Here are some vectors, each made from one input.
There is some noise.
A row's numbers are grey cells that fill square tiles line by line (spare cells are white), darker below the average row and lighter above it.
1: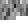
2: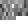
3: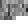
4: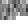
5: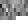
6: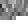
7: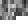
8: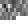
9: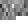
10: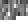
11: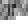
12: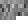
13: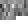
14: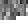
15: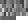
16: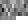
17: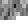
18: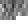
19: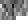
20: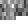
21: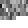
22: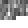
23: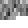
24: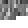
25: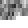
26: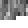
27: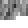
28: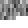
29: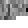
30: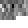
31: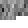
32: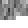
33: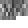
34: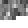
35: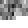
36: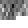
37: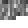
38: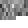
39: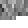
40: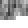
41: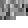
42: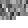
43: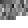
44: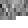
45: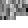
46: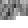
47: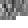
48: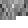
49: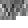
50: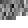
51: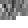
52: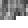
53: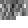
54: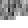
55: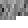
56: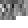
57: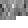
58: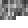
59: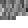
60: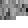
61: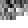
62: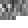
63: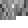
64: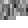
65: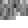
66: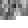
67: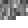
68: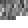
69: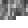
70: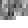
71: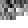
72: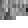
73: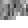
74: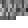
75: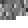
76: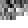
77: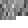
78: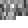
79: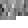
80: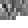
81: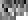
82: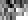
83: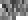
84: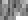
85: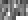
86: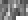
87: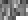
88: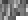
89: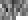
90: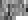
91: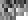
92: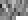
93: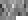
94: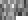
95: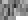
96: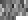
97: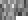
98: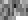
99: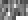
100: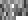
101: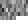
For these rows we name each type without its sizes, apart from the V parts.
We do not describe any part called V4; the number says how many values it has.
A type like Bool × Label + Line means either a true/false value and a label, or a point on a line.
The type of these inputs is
List(Bool × Label × V4).
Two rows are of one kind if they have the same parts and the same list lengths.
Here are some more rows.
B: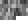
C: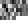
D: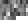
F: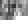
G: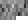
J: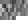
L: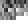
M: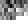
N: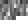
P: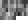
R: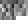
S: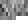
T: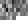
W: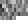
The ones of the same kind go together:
B, D, G, N, P, S, W
C, F, J, R, T
L, M

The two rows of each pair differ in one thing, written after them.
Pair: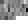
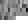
the label in item 2 of the list
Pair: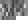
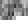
the true/false value in item 1 of the list
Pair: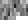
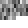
the label in item 1 of the list
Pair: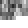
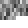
the label in item 2 of the list
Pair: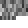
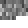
the label in item 1 of the list
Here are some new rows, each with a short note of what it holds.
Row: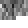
a list of two items
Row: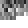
the empty list
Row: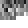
the empty list
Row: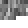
a list of one item
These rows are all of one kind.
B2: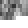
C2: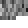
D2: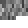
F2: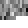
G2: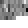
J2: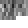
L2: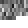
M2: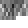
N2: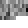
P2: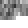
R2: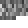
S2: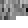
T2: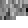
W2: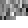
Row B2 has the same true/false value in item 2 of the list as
J2, M2 and P2.
